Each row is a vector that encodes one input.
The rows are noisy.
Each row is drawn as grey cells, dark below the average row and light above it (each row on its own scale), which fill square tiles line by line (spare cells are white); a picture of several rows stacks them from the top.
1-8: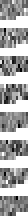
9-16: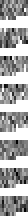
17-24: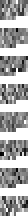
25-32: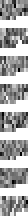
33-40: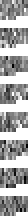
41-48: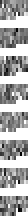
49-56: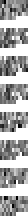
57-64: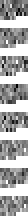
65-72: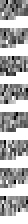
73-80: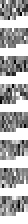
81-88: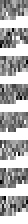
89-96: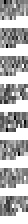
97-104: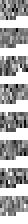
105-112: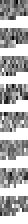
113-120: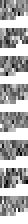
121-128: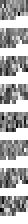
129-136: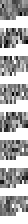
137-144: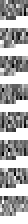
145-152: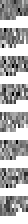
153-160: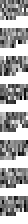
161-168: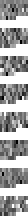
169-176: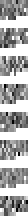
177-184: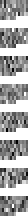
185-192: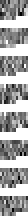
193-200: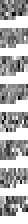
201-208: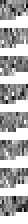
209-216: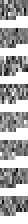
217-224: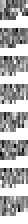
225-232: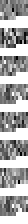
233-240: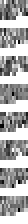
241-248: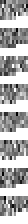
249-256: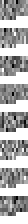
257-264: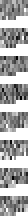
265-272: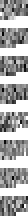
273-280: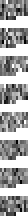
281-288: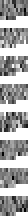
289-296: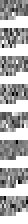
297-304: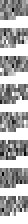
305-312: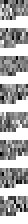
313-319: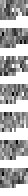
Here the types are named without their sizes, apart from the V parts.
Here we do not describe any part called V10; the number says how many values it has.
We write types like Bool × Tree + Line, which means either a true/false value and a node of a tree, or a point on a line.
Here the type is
List(Label × Line) × V10.
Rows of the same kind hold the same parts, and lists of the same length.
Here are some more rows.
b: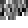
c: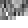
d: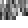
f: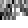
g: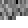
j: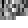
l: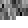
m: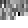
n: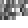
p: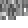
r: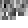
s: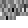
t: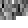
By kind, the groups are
b, g, j, l, t
c, m, p, r, s
d, f, n

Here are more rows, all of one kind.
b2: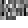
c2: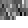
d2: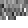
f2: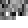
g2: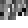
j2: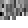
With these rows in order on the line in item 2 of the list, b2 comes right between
d2 and j2.
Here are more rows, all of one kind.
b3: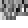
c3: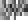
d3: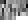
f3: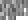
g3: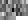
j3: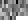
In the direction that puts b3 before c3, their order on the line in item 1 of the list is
j3, d3, b3, c3, f3, g3.
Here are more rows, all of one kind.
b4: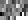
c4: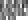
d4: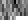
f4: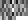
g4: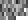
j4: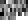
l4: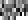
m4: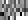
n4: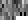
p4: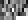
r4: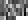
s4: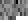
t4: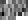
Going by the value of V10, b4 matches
l4 and m4.
